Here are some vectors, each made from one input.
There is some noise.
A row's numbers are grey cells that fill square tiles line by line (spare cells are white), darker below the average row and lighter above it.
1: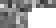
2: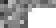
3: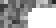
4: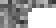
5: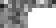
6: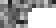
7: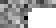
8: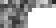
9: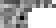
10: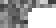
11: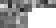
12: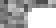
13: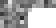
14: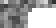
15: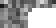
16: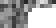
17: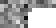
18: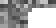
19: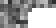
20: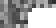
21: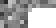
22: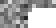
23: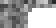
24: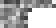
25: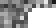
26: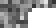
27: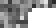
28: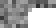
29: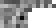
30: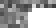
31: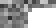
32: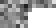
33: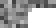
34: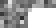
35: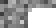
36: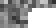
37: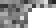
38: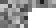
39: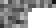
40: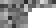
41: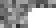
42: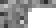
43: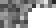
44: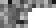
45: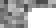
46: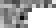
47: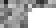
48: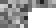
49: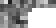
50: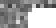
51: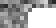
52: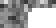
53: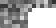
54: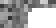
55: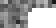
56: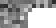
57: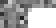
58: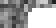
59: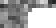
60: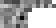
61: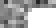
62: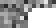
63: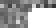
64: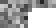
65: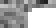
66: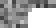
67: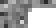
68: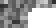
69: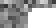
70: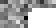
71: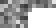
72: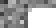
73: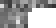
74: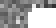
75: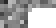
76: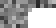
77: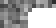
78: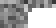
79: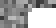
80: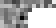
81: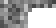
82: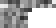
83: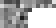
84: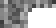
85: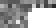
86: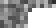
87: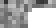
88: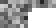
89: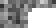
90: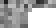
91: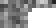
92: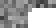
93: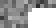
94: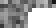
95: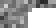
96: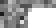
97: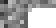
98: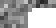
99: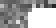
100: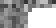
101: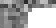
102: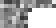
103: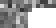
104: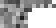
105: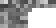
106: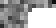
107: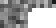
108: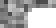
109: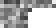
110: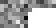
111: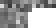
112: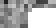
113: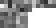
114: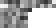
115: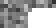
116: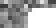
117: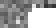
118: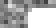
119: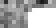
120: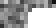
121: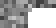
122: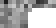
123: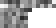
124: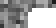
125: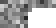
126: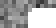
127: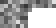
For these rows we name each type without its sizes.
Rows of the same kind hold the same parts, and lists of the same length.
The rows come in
2 kinds.
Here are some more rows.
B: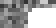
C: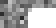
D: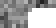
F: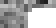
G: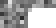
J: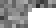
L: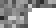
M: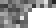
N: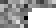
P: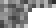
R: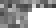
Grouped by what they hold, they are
B, M, P
C, D, F, G, J, L, N, R

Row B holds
a node of each of three trees.
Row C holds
a label and a node of a tree.
